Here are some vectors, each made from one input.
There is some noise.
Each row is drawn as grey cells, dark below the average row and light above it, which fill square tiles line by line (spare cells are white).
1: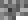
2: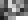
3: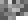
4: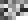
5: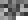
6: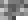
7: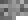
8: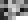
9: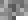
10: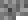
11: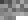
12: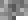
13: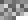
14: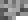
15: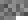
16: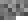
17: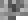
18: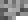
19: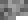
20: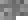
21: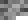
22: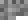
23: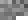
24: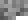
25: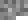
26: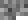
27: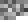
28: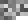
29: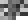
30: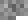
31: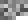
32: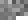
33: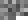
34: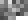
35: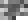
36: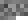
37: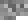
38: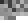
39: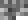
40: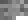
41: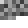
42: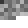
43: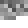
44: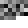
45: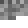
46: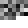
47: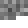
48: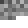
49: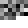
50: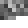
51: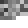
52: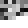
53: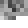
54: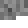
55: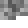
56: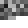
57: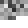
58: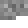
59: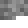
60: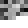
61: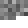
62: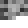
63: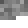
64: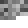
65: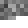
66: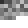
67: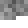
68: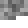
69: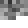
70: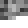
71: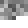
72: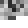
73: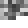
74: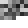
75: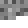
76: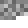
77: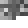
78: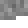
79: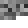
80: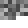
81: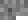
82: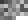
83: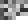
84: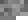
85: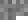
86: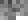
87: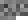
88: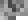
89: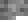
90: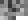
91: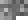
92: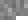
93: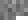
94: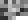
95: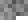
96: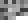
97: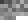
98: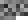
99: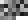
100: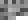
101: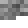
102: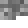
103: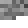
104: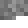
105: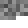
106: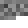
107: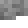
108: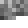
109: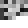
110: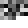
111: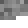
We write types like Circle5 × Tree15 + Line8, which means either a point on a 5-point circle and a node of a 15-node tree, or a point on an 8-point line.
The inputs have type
Bool × Line12.
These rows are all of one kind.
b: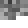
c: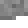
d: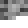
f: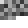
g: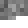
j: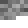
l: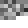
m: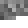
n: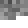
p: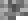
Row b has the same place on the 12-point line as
d, f, g and n.
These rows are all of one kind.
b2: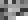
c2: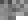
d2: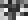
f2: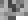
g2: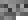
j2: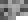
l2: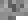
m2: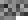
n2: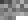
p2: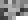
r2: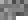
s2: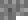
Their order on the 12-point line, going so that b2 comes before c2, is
r2, d2, b2, m2, n2, c2, f2, l2, p2, s2, j2, g2.
